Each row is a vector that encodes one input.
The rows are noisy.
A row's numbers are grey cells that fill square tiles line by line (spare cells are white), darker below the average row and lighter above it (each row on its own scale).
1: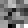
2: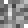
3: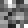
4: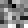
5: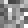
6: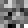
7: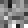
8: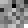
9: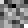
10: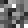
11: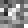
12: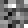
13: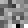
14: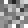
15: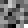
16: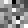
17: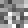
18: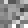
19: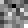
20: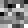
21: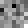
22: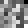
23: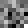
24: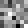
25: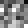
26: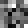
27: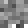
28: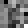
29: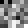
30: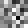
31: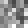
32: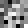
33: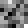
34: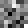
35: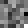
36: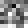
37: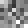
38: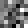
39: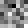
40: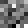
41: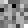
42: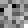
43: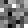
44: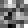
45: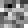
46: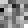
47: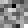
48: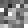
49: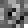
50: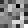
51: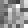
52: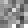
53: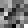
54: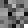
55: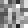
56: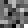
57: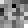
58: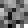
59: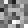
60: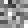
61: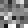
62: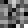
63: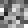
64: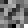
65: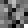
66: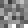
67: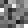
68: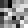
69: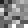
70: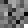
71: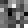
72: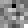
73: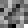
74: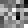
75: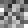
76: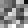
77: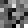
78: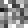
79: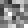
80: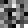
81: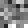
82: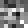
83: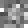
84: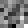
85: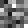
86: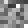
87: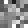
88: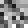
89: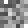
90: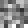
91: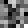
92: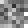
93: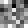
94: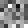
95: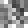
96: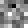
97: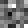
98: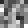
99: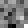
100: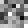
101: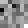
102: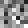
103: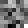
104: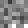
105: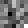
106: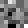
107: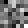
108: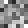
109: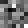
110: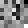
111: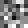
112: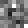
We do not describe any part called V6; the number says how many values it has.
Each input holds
a point on a 4-point line and a value of V6, together with either a fixed value, or three true/false values.
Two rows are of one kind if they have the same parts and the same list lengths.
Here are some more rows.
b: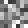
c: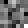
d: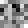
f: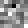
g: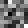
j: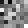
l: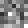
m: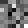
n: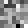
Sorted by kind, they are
b, d, f, j, l, n
c, g, m

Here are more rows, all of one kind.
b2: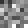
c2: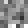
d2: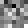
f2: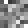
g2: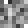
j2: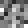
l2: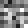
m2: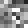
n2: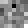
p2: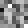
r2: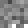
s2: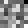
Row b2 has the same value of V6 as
d2, j2, l2 and r2.
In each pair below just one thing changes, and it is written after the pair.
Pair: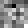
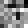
one of the three true/false values
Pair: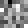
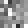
the value of V6
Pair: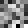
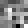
one of the three true/false values
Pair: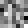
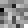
the value of V6
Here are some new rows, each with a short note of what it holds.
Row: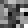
a point on a 4-point line and a value of V6
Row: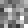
a point on a 4-point line, three true/false values and a value of V6
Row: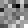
a point on a 4-point line, three true/false values and a value of V6
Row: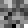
a point on a 4-point line and a value of V6
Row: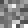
a point on a 4-point line, three true/false values and a value of V6
